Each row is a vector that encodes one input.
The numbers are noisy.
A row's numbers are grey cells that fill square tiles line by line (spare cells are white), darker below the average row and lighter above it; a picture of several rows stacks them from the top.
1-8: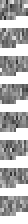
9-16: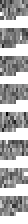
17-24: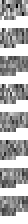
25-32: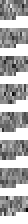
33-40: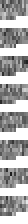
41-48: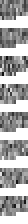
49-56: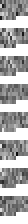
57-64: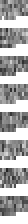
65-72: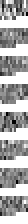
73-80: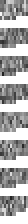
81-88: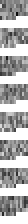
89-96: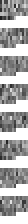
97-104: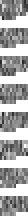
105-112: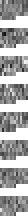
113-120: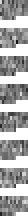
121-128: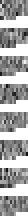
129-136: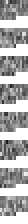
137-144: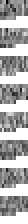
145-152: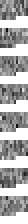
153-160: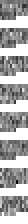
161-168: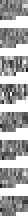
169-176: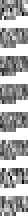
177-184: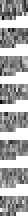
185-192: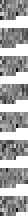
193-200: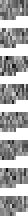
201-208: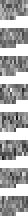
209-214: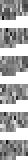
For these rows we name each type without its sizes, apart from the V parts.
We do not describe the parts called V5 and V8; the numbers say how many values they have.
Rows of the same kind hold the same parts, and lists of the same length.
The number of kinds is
2.
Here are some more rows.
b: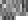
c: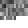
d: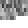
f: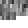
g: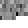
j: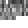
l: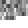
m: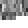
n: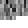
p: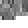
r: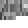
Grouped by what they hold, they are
b, f, j, m, p
c, d, g, l, n, r

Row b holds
a node of a tree.
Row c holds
a label, a true/false value, a value of V5 and a value of V8.
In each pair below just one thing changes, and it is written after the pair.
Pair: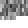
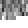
the true/false value
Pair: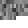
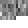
the true/false value
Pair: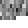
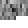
the label
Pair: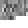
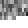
the value of V8
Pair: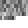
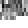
the value of V5
